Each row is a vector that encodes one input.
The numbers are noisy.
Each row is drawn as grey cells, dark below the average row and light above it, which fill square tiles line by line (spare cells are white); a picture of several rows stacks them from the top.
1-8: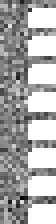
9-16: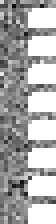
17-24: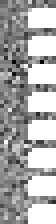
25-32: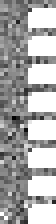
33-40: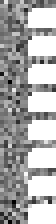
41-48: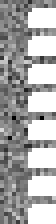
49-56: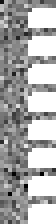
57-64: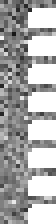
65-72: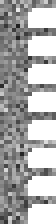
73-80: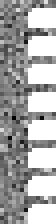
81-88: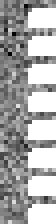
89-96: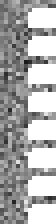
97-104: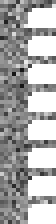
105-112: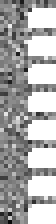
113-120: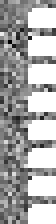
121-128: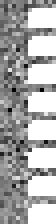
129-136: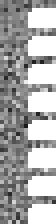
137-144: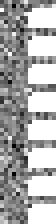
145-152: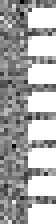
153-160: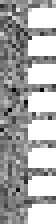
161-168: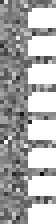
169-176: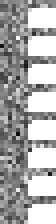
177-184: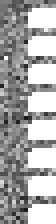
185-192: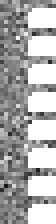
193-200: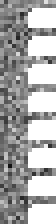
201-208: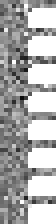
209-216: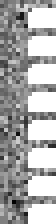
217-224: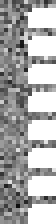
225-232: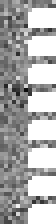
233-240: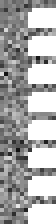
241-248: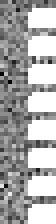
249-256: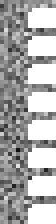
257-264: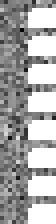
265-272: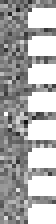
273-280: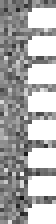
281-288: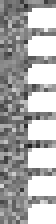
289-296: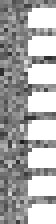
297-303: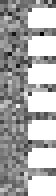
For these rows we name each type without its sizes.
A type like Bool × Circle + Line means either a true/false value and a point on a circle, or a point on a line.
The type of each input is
Bool × Circle + (Label + Line) × Tree.
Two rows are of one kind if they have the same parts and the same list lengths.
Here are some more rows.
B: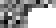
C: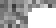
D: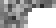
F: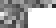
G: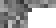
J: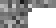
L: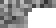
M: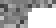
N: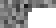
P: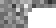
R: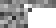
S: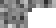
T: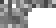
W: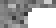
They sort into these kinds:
B, G, J, N, R, W
C, M, P
D, F, L, S, T

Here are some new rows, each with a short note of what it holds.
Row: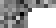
a point on a line and a node of a tree
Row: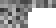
a label and a node of a tree
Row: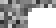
a label and a node of a tree
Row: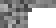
a point on a line and a node of a tree
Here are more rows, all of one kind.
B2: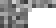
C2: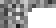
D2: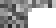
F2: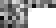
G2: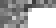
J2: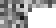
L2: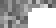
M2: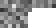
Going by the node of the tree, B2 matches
D2 and F2.
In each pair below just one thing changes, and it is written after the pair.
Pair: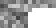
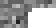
the node of the tree
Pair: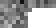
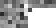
the node of the tree
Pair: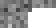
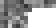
the node of the tree
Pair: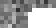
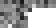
the node of the tree
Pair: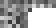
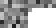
the label
